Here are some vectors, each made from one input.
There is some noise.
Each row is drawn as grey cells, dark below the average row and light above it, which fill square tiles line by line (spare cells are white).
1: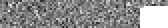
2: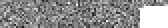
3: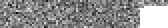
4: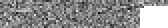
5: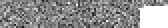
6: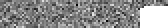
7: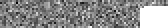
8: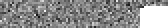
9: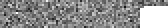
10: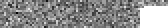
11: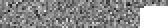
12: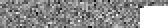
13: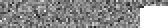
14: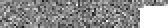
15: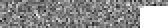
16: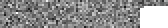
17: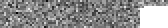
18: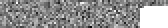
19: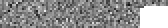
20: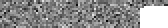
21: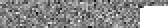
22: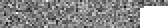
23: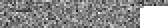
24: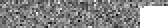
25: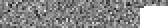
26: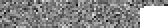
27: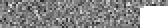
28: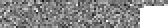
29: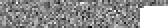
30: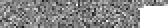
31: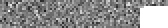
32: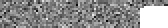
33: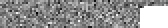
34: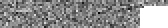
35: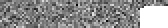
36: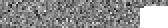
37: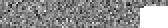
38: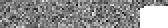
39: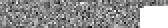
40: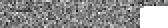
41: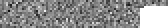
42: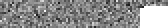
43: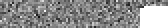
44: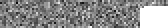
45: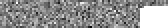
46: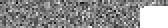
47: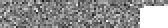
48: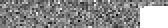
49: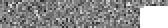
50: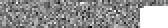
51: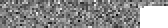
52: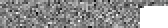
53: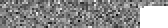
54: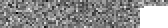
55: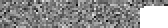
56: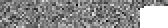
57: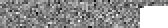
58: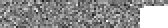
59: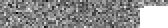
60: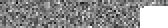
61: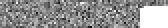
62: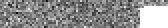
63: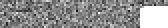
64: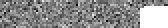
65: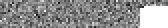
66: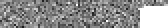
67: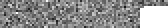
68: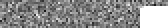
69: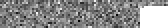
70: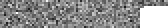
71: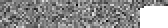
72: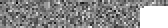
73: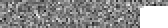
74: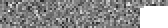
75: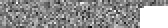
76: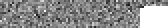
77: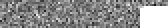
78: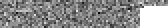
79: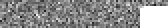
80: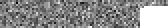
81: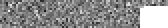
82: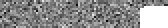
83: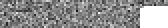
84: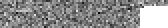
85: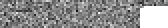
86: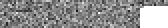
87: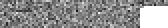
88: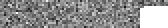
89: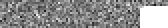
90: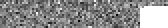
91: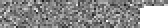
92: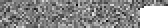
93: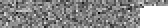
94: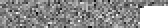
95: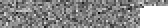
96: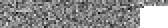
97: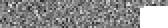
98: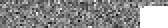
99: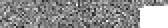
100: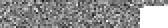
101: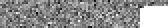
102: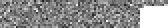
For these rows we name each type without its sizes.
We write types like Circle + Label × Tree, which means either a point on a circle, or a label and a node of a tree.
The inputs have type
Bool × Bool × Bool × Bool.
